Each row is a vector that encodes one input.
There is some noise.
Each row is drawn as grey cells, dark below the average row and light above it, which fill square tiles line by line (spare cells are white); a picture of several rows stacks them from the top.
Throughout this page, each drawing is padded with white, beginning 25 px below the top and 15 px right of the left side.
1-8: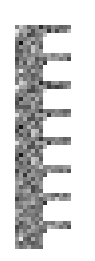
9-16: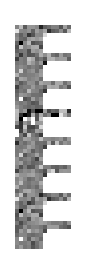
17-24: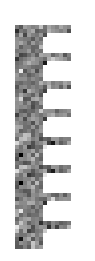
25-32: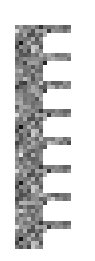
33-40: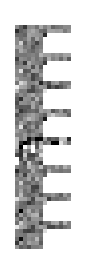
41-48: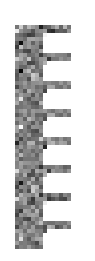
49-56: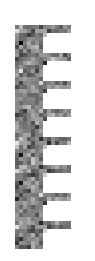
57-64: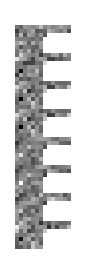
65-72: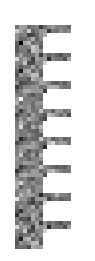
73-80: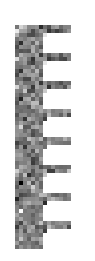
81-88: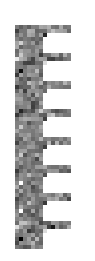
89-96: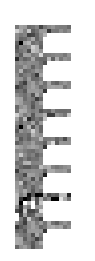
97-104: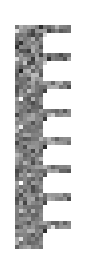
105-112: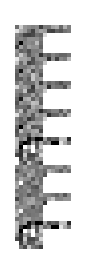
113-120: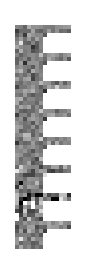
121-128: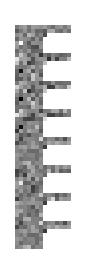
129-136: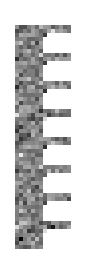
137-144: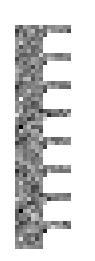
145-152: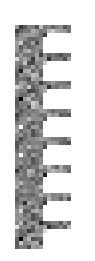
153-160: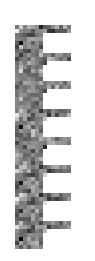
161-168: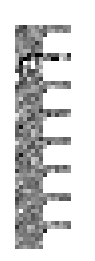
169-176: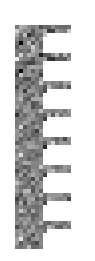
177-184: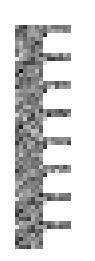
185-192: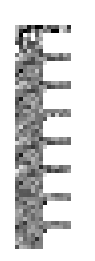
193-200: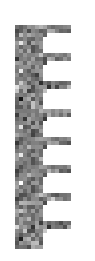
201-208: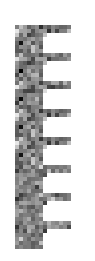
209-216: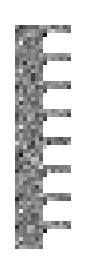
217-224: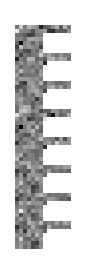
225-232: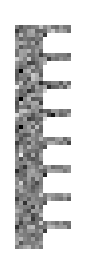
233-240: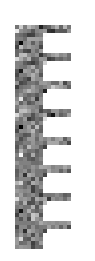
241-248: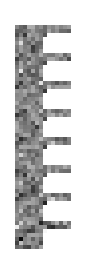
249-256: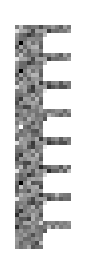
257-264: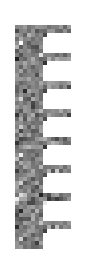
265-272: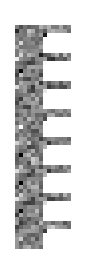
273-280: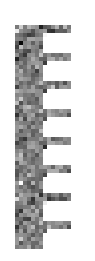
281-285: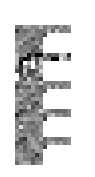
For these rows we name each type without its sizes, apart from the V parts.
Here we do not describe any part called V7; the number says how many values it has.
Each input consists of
a list of items, each a true/false value and a value of V7.
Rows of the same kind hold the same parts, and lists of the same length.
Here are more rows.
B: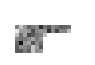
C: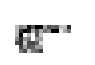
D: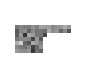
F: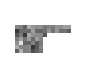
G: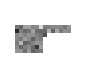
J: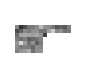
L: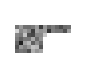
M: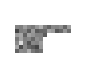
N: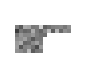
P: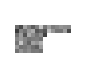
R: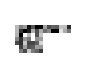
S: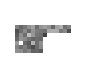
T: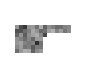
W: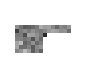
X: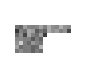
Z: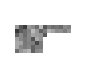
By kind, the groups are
B, L
C, R
D, F, G, J, M, N, P, S, T, W, X, Z

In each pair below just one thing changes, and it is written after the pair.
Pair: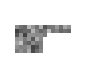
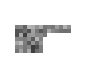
the value of V7 in item 2 of the list
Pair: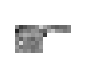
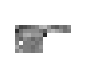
the true/false value in item 2 of the list
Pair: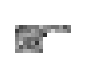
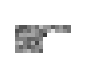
the value of V7 in item 2 of the list
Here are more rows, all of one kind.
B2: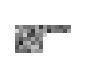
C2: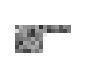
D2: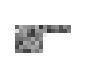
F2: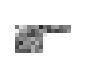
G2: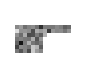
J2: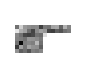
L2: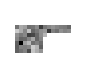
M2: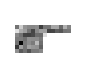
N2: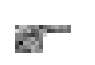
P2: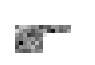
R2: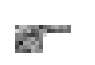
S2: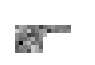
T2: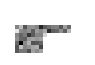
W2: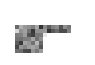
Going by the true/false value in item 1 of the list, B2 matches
G2, L2, S2 and T2.
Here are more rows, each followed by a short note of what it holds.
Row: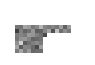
a list of two items
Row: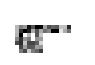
the empty list
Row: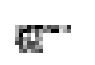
the empty list
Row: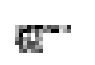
the empty list
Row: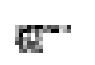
the empty list
